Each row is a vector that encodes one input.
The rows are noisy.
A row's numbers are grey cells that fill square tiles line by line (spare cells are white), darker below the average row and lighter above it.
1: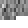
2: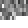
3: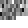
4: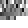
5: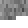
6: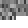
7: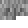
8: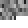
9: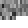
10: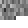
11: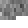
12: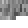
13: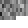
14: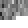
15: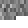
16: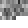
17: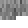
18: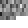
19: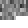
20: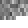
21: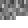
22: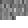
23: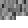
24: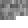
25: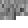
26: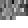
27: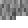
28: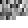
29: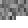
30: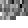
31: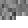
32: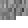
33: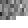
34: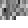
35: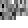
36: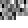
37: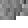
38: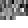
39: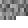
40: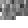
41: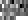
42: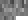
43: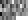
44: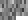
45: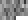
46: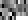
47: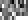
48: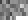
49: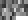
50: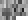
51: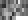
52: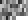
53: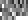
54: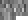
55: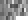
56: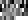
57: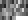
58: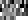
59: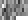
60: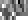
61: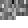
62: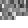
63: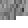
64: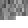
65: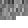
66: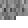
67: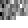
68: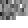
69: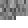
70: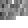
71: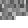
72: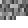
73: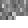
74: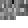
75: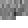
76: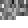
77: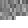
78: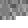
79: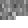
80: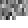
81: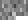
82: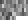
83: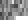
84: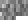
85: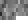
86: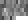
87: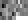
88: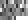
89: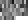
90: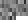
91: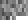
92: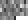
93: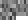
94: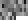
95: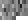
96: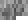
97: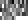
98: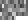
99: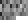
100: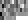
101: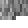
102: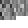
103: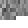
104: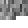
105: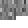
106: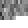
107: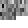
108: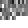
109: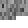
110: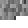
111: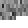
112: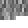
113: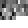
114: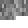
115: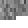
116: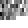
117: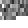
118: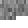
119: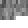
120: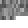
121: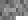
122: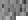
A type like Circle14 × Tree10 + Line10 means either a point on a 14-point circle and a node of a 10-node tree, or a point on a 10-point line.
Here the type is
Bool × (Line6 + Line7).
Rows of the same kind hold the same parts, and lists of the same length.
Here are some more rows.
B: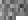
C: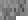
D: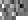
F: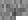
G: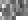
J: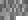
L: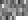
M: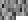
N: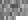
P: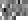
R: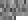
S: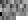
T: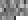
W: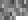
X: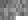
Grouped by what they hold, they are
B, C, D, F, G, M, P, R, T
J, L, N, S, W, X

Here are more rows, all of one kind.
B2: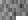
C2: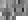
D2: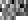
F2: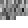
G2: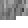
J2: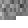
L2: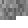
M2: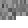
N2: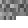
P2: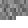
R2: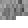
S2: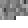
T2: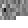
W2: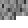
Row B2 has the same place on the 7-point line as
C2, G2, M2 and W2.
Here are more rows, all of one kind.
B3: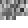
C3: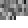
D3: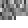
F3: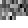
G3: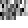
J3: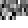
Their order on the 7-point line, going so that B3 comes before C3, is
J3, G3, B3, F3, C3, D3.
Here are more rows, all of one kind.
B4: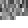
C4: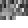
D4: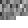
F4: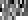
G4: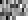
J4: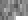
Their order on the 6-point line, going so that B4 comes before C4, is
J4, B4, C4, F4, G4, D4.
